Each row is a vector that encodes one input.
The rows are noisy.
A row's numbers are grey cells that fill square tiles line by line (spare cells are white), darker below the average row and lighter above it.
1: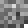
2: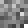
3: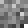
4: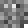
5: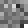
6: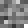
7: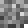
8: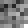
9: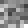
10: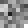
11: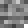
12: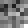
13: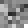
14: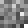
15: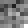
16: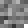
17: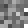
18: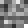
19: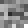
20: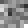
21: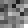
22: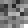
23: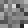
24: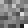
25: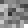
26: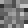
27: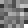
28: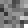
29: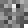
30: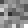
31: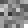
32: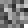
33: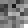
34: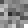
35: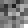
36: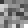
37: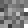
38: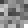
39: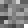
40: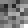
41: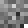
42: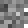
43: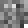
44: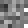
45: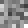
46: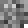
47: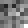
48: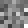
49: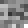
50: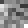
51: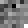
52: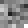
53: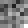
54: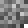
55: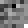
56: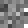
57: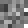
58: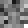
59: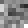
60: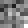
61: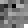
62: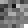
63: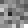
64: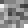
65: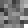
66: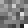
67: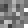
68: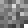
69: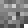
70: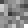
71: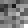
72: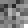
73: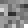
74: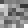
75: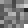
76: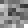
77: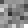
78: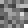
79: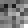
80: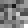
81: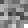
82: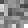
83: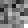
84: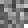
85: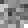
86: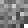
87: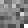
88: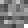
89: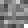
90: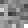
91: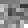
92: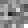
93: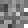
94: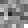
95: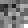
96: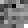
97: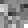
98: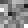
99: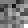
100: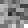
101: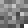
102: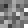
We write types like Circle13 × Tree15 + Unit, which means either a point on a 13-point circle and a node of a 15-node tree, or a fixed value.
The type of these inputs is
Bool × Bool × Bool + Line3 × Line3 × Tree7.
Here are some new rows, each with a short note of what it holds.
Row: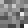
three true/false values
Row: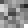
a point on each of two 3-point lines and a node of a 7-node tree
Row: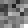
three true/false values
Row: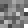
three true/false values
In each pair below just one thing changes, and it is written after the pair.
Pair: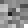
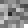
the node of the tree
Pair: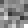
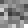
the place on one of the two 3-point lines
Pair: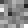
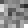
the place on one of the two 3-point lines
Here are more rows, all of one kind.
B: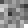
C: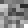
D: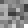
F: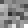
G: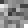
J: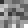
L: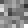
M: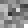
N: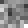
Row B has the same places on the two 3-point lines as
C, G and N.
